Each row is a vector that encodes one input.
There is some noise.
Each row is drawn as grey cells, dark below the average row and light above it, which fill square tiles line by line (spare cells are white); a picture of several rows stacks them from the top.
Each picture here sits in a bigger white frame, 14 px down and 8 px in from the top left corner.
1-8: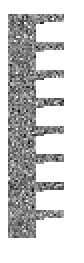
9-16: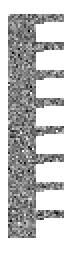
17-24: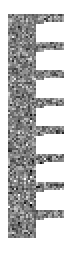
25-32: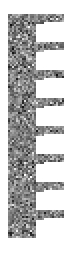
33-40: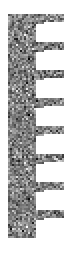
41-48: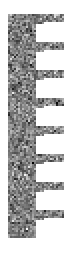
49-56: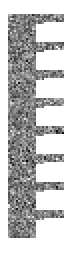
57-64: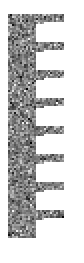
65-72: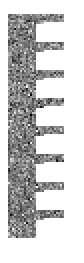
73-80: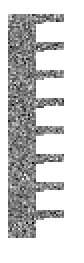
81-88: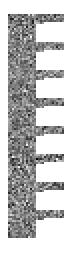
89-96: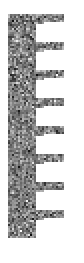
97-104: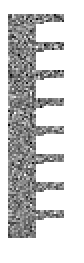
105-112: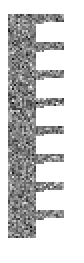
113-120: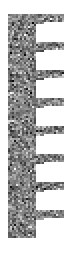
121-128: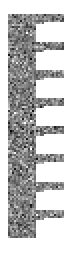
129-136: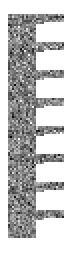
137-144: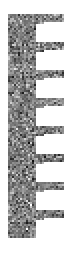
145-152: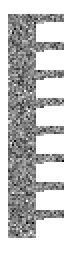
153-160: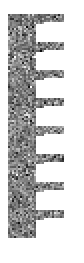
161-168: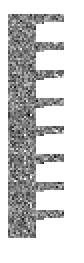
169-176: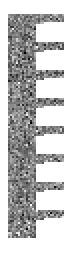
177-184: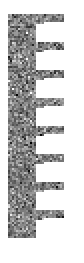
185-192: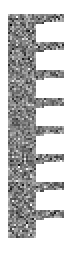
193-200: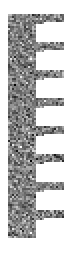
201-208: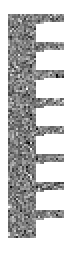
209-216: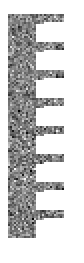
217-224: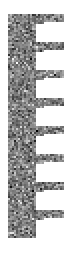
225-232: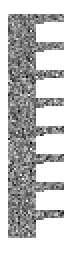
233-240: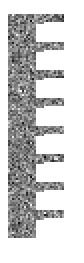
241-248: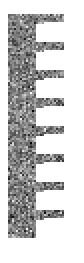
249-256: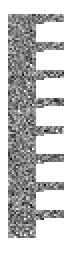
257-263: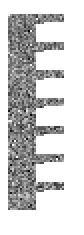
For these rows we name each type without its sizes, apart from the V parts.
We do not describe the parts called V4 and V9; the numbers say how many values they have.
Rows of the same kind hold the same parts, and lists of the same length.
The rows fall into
2 kinds.
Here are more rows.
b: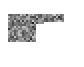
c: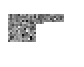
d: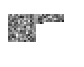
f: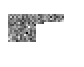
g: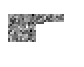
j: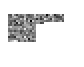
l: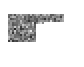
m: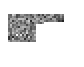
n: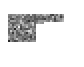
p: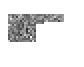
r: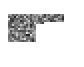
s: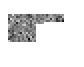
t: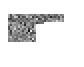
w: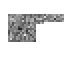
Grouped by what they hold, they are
b, c, d, f, g, j, m, r, t
l, n, p, s, w

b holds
a point on a circle, a true/false value, a value of V4 and a value of V9.
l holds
a value of V4 and a value of V9.
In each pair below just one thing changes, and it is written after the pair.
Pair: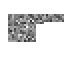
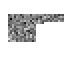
the value of V9
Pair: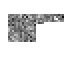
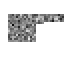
the true/false value
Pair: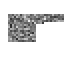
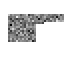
the value of V9
